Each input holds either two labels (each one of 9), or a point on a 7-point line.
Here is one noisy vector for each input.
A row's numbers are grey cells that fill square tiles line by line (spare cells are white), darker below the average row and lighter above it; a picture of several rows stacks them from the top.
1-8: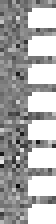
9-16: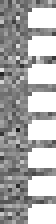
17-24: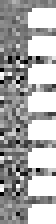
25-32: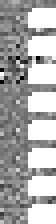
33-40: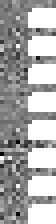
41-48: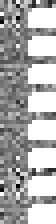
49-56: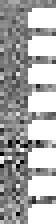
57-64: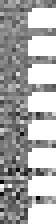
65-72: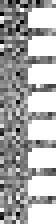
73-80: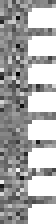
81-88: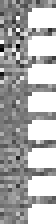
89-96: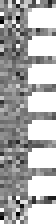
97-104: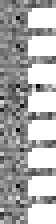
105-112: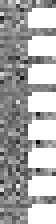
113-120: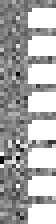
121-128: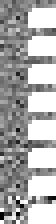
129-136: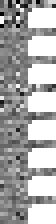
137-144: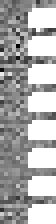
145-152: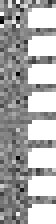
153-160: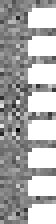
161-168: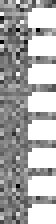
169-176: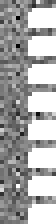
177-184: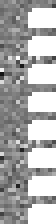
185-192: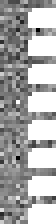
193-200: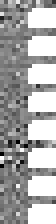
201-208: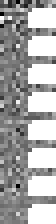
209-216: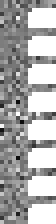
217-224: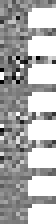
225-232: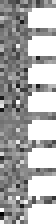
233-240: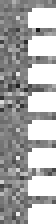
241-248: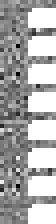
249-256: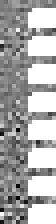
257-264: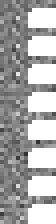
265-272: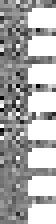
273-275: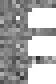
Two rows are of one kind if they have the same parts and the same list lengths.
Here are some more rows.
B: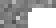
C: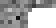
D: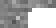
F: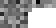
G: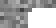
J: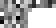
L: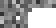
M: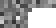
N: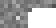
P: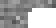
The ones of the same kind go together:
B, D, G, L, M, N, P
C, F, J

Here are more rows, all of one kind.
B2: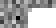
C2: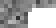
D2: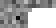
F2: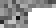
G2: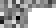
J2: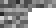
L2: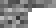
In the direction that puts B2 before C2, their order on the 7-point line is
J2, L2, D2, B2, G2, C2, F2.
